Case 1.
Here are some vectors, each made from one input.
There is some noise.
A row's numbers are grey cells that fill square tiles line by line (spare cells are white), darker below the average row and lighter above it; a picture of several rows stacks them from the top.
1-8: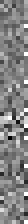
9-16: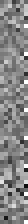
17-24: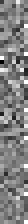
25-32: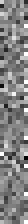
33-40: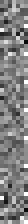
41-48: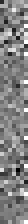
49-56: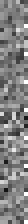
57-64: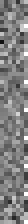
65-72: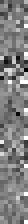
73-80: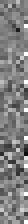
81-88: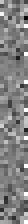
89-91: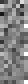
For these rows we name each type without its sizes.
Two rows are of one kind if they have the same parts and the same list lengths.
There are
3 kinds of row.
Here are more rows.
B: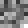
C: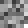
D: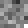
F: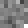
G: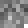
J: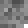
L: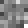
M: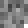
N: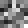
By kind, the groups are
B, C, D, F, J
G, L, M
N

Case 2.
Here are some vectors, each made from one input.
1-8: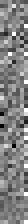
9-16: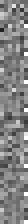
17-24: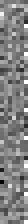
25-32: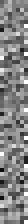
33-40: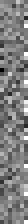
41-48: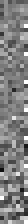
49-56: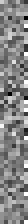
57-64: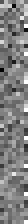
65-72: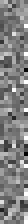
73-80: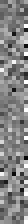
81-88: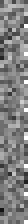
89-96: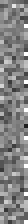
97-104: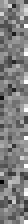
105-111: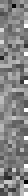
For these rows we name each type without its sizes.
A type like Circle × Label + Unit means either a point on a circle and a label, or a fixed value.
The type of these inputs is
Line × Tree.
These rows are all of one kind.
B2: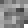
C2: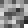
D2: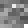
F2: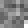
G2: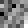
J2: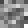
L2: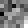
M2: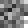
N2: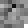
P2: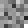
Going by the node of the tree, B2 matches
C2, D2 and J2.
